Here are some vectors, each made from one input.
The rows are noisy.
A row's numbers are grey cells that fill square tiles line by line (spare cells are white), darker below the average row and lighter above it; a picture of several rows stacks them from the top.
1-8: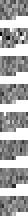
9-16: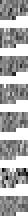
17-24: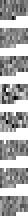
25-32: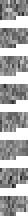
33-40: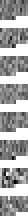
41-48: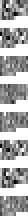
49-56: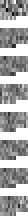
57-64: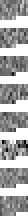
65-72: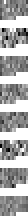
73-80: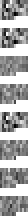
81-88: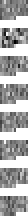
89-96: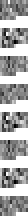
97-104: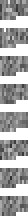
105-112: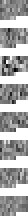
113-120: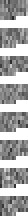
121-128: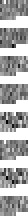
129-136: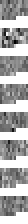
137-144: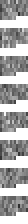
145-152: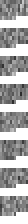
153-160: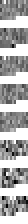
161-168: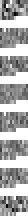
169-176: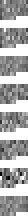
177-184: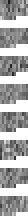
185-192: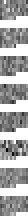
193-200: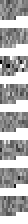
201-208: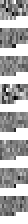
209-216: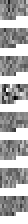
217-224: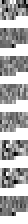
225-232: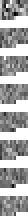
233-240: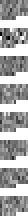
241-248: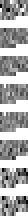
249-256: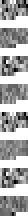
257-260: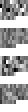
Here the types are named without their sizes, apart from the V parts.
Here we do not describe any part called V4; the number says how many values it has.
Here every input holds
either a label and a point on a line, or a value of V4.
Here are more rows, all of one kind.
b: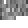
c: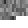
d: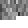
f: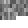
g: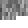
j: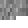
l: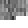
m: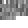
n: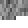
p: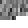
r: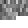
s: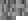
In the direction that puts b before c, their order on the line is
m, f, b, g, d, r, j, n, s, c, l, p.
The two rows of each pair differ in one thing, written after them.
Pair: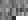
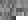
the place on the line
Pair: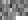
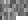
the place on the line
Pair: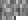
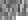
the label
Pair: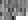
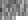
the place on the line
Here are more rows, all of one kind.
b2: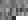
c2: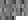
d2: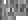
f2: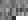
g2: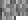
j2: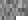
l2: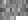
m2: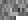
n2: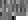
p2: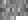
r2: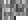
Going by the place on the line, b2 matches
c2 and f2.
